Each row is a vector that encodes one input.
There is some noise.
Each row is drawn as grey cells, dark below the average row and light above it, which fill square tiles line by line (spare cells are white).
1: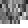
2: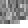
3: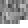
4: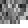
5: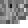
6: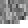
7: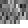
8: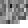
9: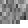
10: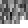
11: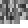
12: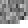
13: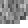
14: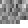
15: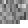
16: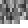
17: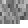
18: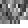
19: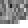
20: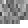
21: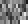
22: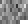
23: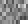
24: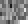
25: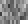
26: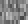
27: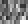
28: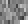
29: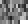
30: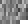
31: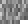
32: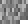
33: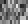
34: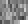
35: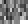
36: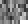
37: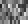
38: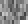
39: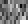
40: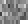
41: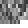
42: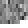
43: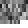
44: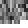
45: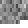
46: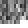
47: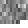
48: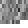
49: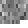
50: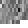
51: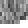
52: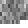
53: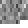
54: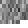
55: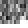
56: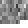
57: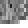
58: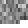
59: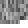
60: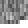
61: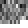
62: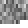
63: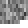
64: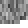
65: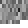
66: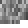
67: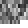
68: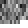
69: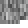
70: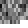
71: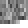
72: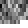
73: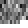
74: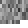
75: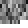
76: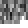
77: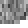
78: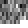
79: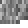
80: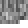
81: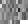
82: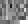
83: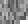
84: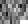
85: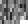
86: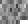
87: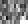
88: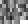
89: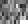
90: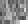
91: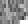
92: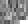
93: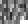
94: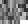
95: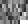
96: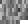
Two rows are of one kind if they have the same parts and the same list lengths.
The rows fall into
2 kinds.
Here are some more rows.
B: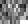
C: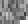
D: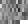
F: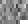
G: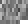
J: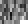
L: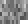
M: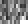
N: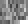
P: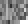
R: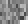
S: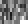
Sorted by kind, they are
B, J, M, S
C, D, F, G, L, N, P, R

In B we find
a point on a 9-point circle.
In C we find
a point on a 10-point line.
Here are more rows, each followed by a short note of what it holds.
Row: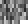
a point on a 9-point circle
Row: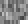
a point on a 10-point line
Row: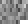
a point on a 10-point line
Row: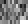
a point on a 9-point circle
